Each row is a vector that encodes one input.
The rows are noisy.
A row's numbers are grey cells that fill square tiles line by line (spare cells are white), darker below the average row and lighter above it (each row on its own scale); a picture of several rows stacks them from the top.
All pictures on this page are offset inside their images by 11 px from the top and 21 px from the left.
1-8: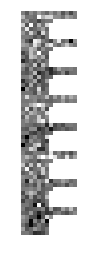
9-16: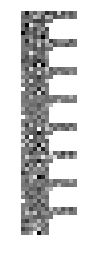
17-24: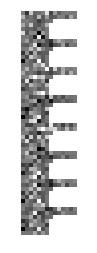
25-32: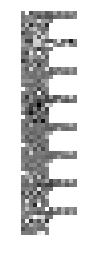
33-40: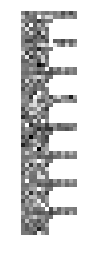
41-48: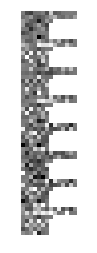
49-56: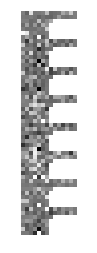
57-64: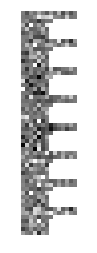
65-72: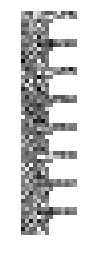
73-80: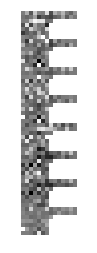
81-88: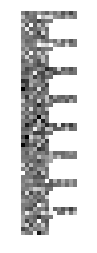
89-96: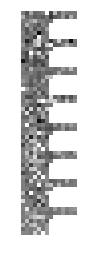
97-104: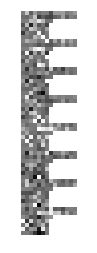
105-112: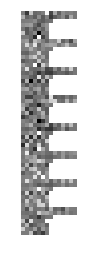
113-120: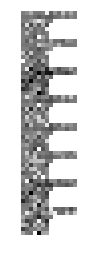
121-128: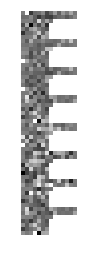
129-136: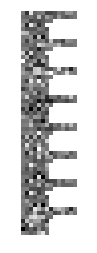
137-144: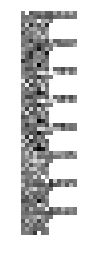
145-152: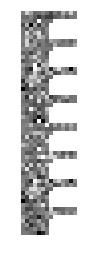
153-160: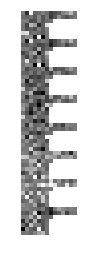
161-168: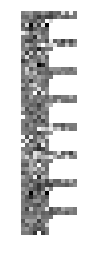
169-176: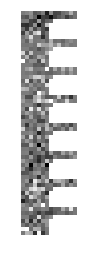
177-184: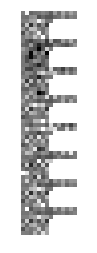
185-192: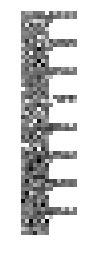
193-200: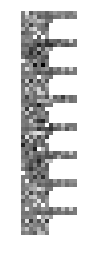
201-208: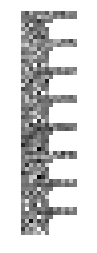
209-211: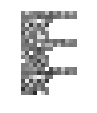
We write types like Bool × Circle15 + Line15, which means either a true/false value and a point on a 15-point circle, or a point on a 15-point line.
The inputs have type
Line6.
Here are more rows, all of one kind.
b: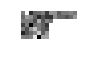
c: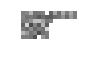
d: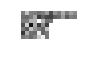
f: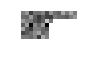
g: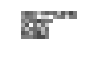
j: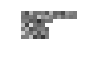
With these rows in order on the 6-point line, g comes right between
c and d.
